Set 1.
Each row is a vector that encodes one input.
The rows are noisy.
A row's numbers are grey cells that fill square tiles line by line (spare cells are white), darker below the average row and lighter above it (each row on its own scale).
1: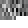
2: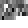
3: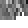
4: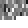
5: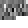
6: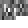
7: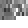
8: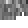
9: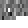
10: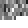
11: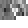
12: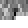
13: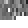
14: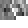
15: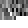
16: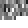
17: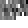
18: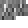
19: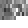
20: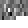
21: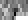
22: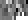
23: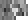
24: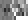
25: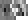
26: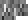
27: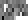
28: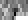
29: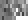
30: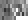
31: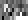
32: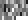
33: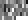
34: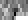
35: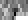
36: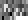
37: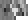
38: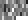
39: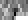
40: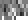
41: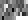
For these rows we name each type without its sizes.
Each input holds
a list of points on a line.
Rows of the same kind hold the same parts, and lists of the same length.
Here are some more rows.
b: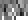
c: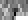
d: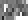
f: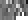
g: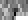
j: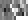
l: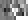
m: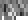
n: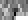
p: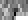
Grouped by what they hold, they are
b, j, l, m
c, g, n, p
d, f

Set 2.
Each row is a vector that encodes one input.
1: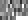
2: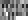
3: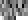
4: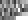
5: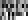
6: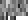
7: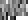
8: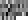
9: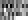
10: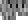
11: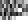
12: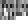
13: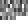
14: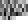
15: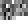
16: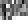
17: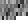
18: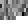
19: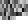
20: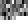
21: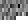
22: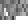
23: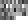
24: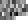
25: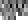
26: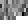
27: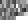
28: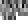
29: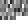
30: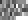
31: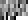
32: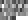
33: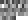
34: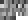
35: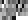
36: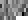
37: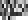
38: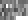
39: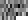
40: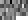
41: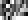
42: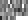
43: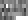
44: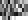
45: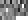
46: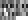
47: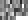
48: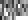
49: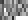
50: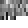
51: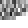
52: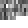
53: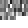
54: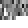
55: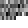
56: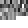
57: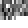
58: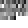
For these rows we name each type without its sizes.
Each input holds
either a fixed value, or a label and a true/false value.
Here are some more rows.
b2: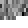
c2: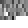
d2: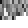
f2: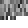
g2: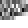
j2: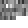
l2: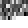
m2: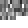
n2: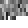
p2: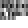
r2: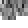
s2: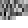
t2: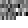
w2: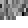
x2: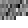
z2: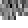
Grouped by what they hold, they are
b2, w2
c2, d2, f2, g2, j2, l2, m2, n2, p2, r2, s2, t2, x2, z2

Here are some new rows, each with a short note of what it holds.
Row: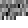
a label and a true/false value
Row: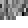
a fixed value
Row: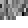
a fixed value
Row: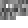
a label and a true/false value
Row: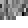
a fixed value
